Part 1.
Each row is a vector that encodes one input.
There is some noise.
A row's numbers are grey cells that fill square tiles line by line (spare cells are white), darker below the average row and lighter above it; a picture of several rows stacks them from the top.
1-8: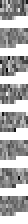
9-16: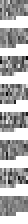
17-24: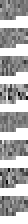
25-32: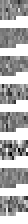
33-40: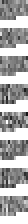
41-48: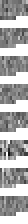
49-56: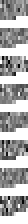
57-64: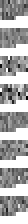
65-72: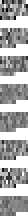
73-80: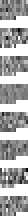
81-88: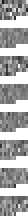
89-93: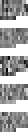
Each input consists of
either a point on a 9-point circle, or a point on a 10-point circle, or a fixed value.
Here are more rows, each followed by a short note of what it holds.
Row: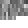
a point on a 10-point circle
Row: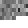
a fixed value
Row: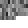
a fixed value
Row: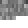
a point on a 10-point circle
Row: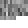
a point on a 10-point circle
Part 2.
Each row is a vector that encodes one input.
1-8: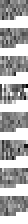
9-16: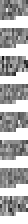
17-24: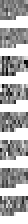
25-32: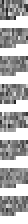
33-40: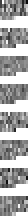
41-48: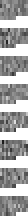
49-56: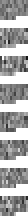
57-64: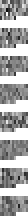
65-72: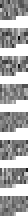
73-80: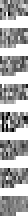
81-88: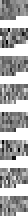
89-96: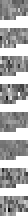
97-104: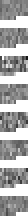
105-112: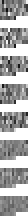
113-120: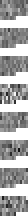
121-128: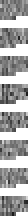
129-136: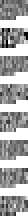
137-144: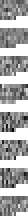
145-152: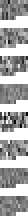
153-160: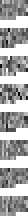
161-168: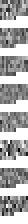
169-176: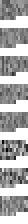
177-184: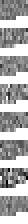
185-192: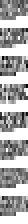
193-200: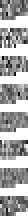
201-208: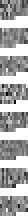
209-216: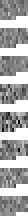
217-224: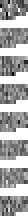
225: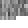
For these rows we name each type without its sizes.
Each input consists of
either a point on a circle, or a node of a tree.
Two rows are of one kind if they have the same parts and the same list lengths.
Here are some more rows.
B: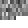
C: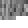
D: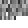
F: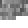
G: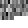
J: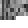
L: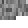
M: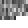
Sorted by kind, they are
B, C, D, F, L, M
G, J

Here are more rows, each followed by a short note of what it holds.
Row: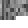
a node of a tree
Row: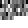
a node of a tree
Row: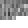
a node of a tree
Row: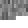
a node of a tree
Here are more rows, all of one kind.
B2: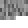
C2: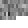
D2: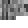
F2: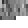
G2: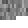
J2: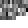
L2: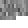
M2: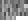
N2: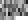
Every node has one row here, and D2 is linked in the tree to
L2.
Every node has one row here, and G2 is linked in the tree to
B2 and M2.
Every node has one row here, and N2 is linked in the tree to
J2.
